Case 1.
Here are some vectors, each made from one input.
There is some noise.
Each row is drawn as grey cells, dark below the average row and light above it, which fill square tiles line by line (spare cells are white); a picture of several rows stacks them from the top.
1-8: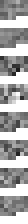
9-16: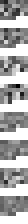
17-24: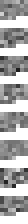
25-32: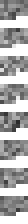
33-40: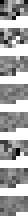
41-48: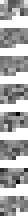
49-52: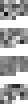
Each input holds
a true/false value, together with either a point on a 6-point circle, or a fixed value.
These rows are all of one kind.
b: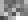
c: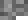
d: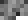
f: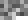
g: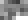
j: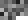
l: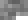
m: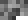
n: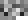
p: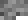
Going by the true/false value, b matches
d, f and p.
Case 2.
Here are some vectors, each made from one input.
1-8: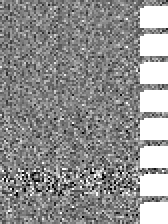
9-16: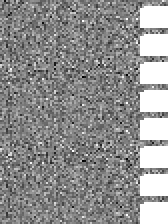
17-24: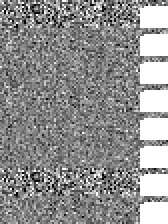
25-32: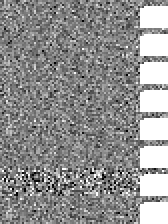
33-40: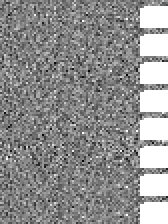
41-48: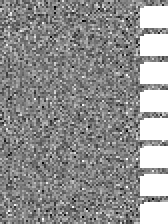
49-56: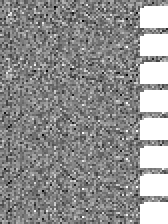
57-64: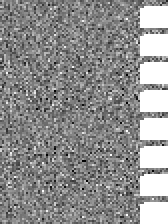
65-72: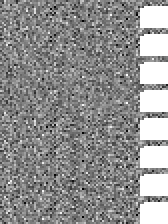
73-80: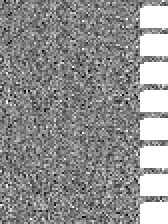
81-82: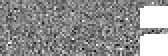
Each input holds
a list of up to two points on a 7-point line.
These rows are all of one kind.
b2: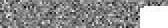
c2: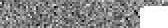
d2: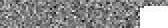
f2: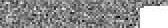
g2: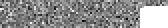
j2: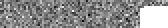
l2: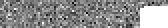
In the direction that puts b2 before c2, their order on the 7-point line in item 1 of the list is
g2, f2, l2, b2, d2, j2, c2.
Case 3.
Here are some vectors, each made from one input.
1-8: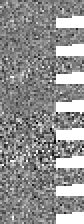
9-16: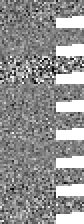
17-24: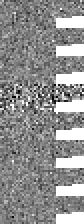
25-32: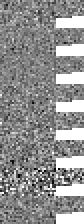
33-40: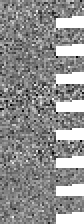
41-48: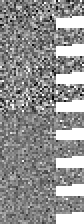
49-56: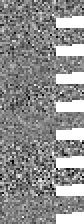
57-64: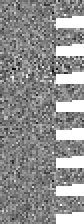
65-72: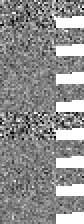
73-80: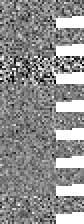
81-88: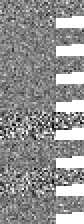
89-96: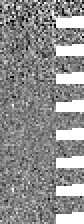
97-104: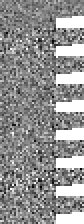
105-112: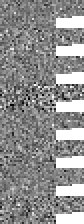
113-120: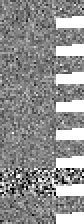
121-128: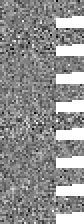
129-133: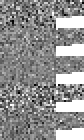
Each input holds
one of 6 labels and one of 11 labels.
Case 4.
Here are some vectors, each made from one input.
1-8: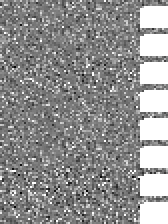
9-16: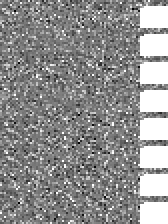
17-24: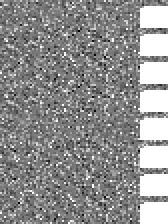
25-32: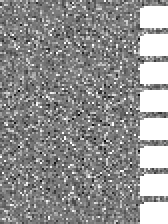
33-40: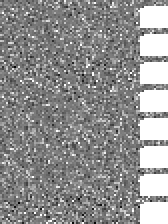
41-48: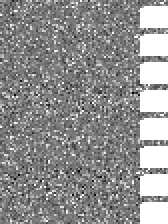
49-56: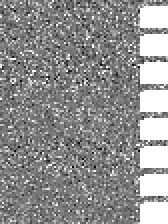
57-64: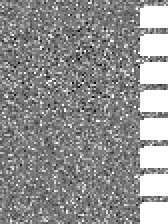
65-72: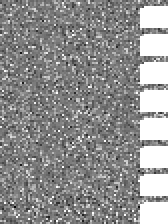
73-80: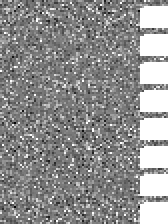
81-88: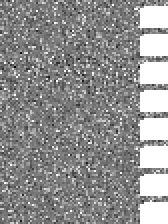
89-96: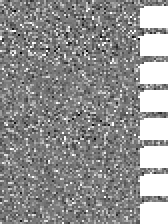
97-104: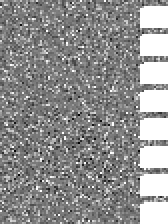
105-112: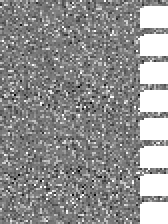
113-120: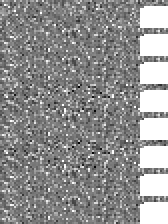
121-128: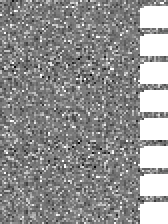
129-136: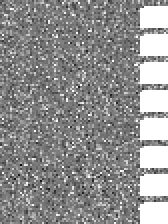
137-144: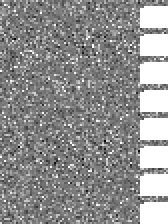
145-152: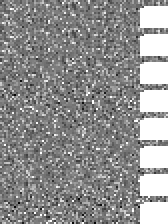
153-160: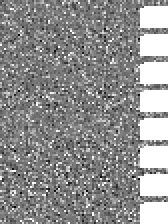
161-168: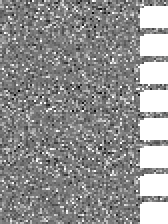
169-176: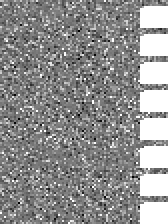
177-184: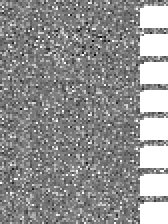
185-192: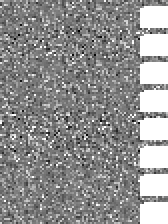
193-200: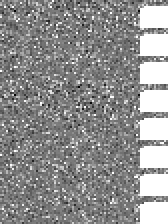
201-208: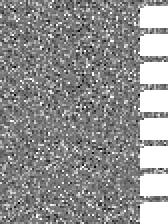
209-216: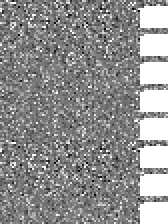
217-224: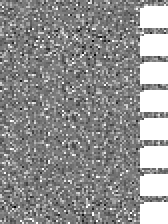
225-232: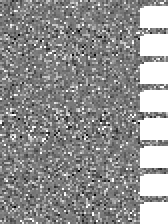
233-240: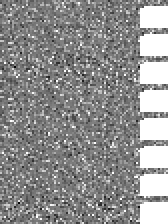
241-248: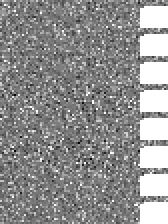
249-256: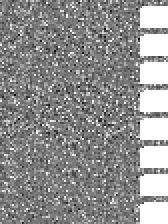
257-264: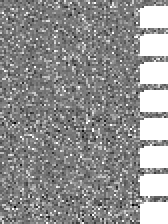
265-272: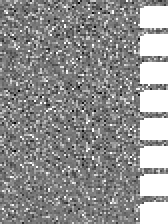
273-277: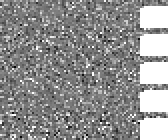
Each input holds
either a point on a 10-point circle, or a point on a 14-point circle, or a fixed value.
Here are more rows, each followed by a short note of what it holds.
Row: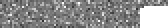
a point on a 14-point circle
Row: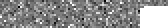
a point on a 10-point circle
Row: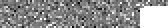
a point on a 10-point circle
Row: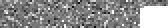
a point on a 10-point circle
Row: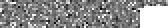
a fixed value
